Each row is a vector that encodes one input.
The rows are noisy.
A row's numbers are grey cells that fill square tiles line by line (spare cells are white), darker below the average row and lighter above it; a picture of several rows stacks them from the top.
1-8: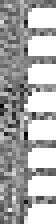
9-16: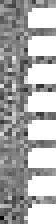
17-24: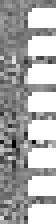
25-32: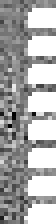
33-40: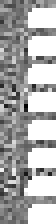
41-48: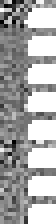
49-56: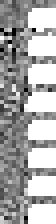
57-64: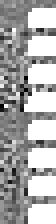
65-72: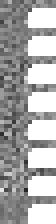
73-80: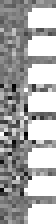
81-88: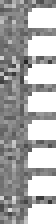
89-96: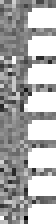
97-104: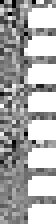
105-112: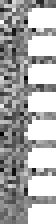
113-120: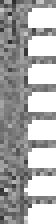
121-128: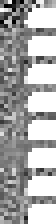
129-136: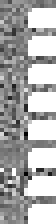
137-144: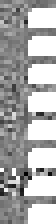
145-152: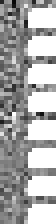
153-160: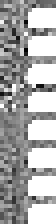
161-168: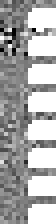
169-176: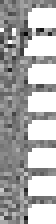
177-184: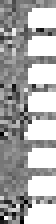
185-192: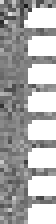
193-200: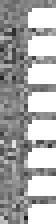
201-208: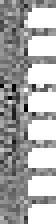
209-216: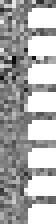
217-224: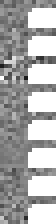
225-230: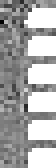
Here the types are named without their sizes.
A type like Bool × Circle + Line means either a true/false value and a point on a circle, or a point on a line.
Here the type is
Bool × Circle × (Circle + Label).
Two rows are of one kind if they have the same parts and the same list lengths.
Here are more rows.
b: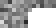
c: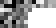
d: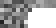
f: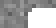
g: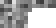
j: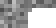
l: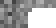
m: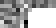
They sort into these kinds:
b, d, f, g, l
c, j, m

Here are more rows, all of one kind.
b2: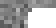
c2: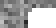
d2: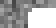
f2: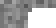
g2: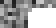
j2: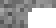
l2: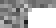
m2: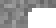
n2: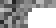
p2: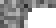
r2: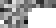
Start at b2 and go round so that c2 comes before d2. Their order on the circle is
b2, c2, n2, m2, d2, p2, f2, l2, r2, g2, j2.
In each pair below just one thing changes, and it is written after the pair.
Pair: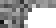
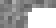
the label
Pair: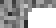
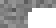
the true/false value
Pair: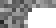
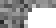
the place on the circle
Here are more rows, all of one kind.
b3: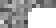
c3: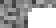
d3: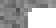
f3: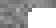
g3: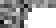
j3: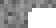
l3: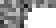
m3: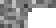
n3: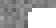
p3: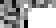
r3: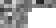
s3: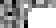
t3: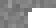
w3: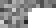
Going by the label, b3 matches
d3, p3, r3 and t3.
